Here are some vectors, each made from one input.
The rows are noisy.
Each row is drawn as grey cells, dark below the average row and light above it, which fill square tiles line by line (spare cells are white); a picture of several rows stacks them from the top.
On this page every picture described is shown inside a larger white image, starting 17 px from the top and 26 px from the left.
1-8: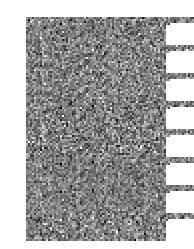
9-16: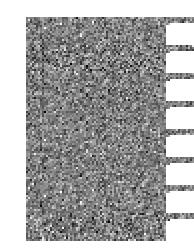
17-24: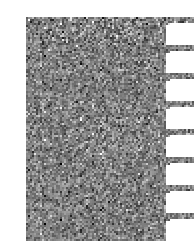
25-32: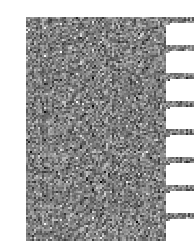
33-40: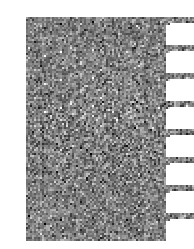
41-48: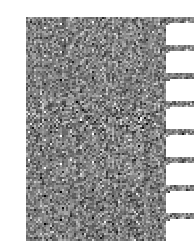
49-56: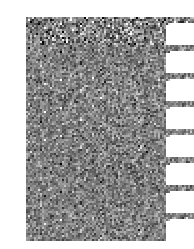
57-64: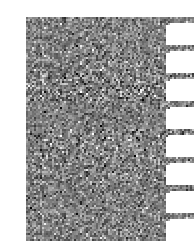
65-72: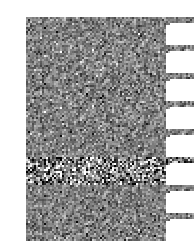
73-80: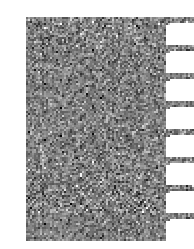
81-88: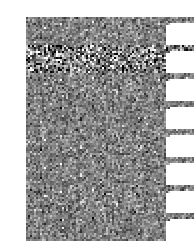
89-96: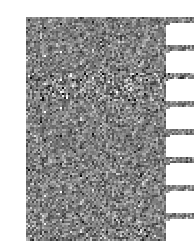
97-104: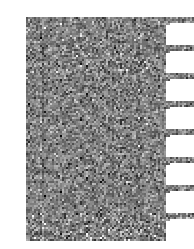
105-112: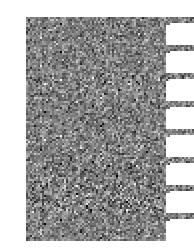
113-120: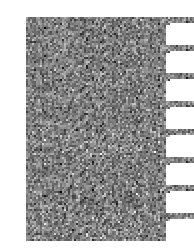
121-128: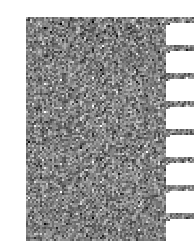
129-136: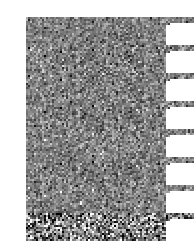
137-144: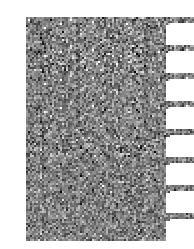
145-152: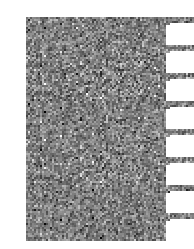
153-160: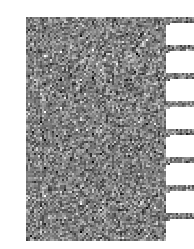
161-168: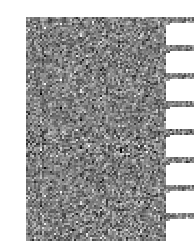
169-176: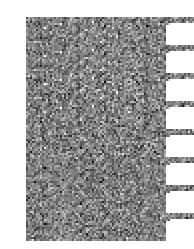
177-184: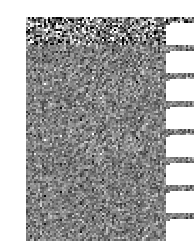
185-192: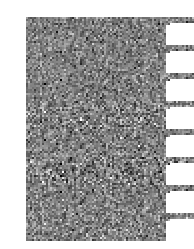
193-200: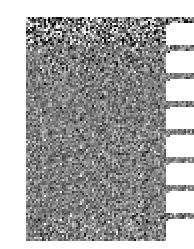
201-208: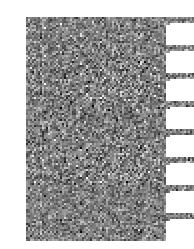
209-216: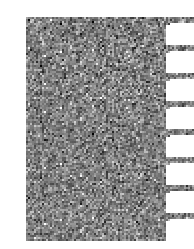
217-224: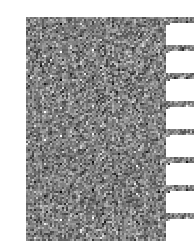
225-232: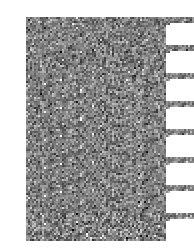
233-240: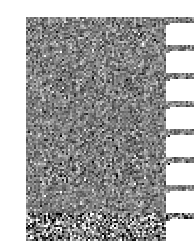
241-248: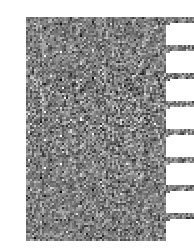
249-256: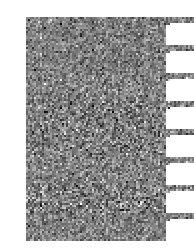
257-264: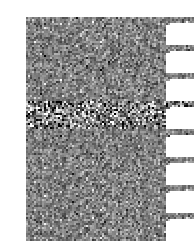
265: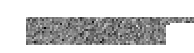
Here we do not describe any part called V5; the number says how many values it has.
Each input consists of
a list of up to two items, each a true/false value and a value of V5.
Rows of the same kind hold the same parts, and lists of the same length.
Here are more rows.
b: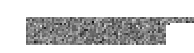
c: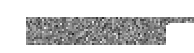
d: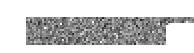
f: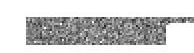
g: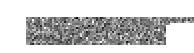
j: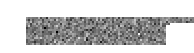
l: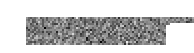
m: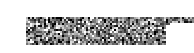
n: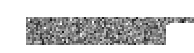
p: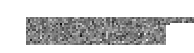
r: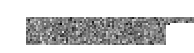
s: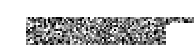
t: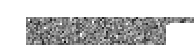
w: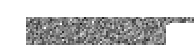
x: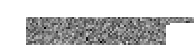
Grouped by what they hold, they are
b, j, l, p, r, x
c, d, f, g, n, t, w
m, s

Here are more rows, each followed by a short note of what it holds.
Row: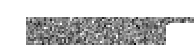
a list of one item
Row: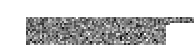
a list of two items
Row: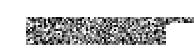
the empty list
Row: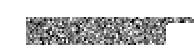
a list of one item
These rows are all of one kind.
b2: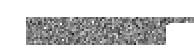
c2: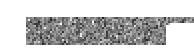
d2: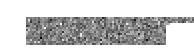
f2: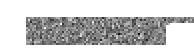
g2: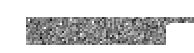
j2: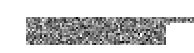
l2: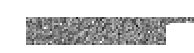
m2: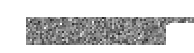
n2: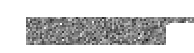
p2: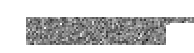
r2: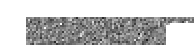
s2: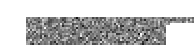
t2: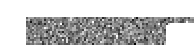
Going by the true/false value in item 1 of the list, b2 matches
l2 and t2.
